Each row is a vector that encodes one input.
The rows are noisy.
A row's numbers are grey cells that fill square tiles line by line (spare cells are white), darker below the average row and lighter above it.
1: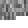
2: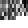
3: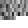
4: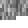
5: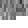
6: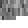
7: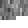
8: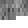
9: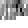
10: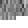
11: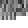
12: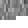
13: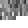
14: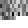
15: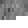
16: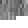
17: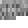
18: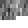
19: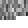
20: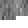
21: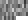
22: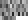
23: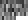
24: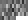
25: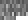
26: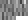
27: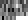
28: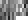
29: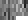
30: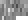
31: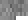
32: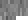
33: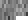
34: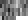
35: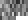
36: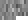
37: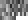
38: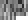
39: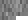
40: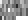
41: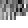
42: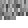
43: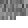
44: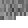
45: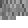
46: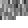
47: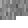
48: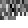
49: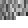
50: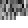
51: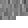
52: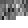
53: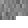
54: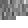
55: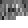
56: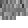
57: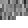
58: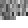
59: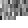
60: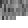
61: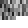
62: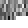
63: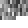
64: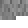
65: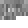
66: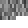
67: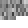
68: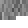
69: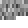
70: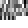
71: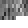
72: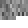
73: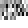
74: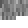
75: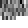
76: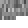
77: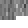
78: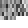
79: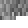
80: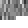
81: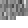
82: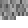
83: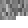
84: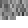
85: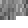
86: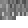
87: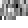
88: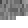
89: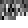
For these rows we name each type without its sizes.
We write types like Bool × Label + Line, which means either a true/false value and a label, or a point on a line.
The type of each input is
(Bool × Bool × Bool + Unit) × Label × Label.
